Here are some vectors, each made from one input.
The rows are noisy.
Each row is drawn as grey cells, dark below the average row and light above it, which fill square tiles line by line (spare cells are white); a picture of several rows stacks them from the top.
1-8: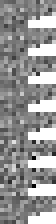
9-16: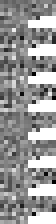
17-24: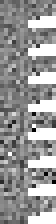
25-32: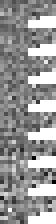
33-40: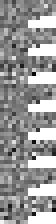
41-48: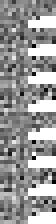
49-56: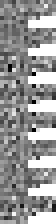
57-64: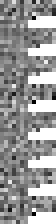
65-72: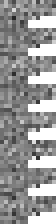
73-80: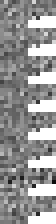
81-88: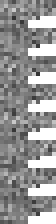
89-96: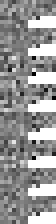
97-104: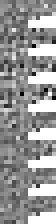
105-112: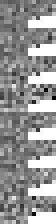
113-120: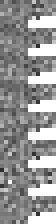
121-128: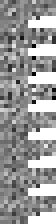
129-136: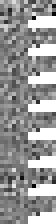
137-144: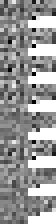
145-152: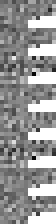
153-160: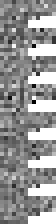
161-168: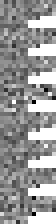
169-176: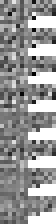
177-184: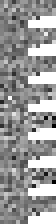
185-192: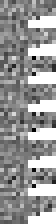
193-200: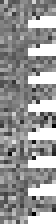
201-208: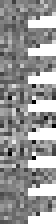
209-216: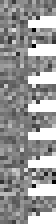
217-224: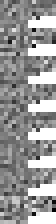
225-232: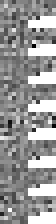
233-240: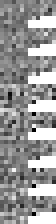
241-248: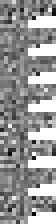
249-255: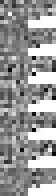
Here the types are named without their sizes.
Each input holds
a true/false value, together with a list of points on a line.
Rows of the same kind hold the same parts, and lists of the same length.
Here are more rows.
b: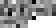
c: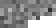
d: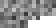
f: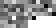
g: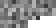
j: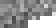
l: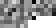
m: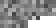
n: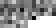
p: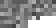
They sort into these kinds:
b, c, j, l, n, p
d, g, m
f

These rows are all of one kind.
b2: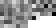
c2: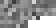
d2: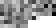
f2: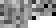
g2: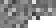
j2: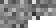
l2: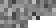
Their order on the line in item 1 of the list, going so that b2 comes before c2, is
d2, f2, b2, l2, c2, g2, j2.
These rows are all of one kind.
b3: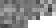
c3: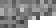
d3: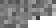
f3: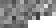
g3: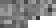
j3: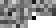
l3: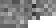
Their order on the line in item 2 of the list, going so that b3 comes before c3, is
l3, f3, b3, g3, d3, j3, c3.
